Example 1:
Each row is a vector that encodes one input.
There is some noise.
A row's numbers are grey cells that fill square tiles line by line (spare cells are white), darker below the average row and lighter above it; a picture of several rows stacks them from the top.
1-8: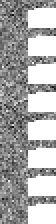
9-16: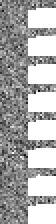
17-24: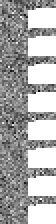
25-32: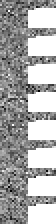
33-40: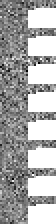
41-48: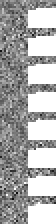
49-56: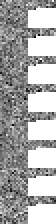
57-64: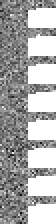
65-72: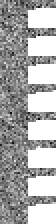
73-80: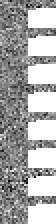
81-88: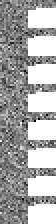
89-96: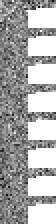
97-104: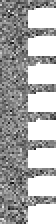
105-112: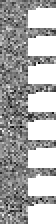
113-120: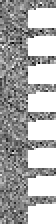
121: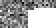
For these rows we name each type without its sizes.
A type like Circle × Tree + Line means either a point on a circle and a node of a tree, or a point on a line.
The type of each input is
(Bool × Bool × Bool + Unit) × (Label + Line).
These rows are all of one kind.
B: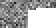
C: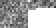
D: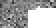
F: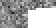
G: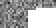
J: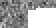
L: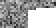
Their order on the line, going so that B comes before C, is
L, B, D, G, C, J, F.
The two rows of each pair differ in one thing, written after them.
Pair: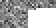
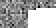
the label
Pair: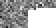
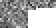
one of the three true/false values
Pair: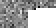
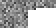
the label
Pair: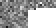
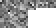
one of the three true/false values
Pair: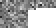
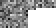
the label
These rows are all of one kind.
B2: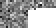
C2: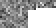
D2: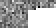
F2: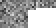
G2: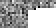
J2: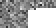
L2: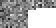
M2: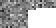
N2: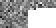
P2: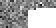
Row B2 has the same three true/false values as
F2, J2, L2 and M2.
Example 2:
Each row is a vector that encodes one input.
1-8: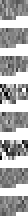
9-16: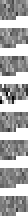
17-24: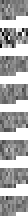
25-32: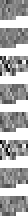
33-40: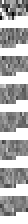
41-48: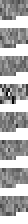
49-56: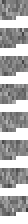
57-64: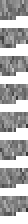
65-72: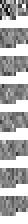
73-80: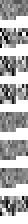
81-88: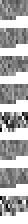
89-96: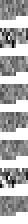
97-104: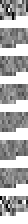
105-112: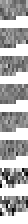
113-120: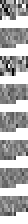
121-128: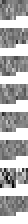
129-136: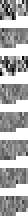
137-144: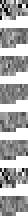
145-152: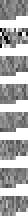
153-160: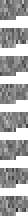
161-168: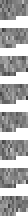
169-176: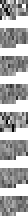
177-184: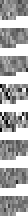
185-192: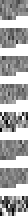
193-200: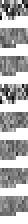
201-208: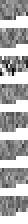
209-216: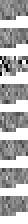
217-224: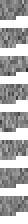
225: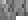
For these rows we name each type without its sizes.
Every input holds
either a point on a circle and a true/false value, or a fixed value, or a point on each of two lines.
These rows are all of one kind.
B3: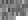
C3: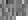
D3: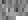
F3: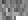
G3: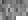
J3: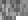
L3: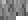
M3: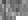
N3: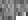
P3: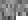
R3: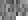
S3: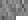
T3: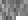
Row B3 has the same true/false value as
C3, L3, R3 and S3.
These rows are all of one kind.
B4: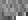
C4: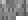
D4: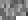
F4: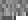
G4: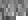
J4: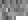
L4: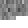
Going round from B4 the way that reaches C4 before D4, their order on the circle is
B4, C4, D4, J4, L4, G4, F4.
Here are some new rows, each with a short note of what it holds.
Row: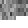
a fixed value
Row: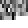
a point on each of two lines
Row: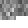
a fixed value
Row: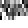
a point on each of two lines
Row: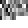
a point on each of two lines
